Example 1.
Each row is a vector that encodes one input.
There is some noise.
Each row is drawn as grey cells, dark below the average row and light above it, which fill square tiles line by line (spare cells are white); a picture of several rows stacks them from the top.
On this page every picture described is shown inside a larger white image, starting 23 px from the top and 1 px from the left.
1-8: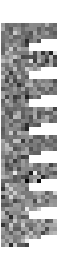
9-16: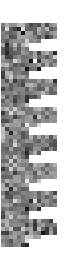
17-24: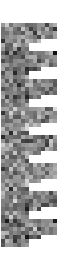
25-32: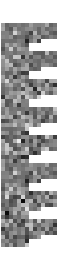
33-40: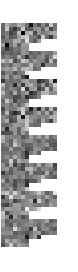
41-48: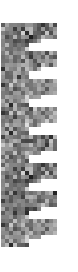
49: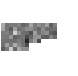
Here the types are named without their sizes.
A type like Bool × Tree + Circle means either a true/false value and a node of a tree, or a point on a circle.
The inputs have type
Line.
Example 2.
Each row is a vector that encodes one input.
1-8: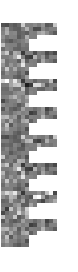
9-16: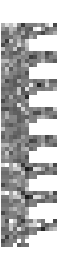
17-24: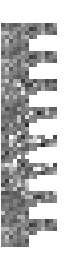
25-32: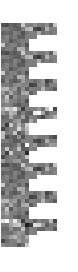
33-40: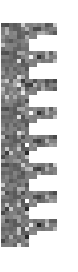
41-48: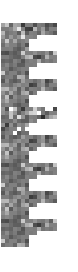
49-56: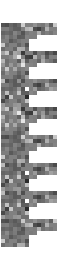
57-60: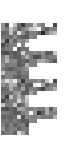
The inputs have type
Line10.
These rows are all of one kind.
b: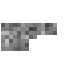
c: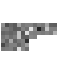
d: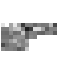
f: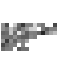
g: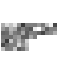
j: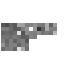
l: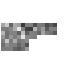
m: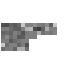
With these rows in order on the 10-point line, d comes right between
g and l.
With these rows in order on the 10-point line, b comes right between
l and m.
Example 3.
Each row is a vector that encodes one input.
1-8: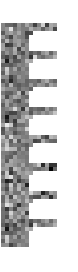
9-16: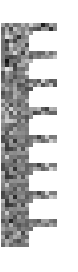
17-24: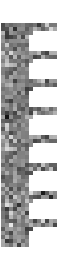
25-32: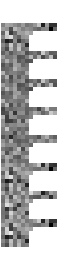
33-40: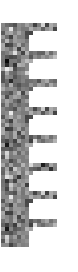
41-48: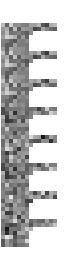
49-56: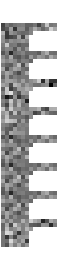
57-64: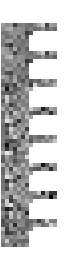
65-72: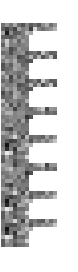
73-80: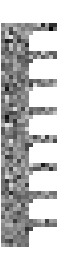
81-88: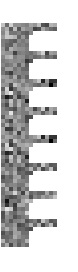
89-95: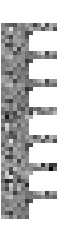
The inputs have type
Line10.
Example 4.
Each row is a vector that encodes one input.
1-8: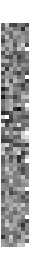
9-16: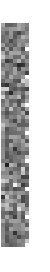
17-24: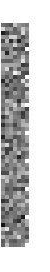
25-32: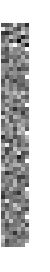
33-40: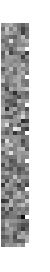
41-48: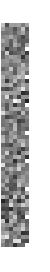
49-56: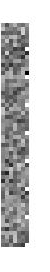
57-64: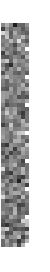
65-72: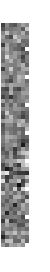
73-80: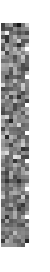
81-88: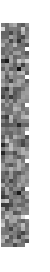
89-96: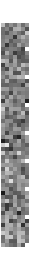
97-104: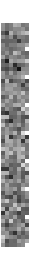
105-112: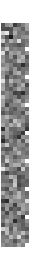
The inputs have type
Line16.
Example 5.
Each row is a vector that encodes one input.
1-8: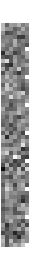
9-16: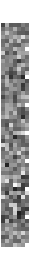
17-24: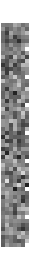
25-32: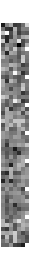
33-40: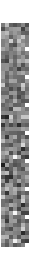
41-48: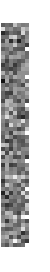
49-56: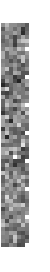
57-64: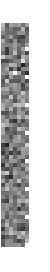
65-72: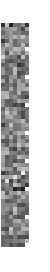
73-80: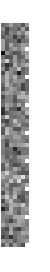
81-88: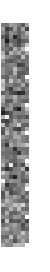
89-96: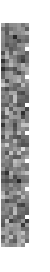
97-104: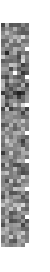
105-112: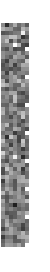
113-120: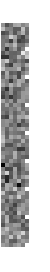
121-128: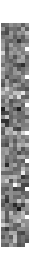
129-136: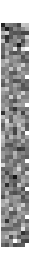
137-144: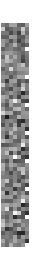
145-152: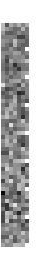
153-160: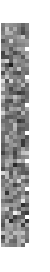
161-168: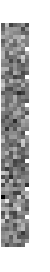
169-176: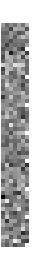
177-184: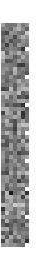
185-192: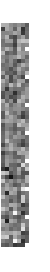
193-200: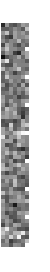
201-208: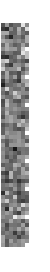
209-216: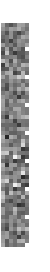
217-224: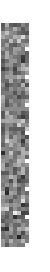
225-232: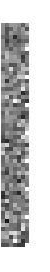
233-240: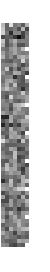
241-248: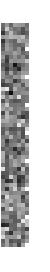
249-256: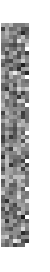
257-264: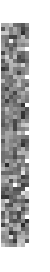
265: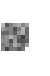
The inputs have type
Line16.
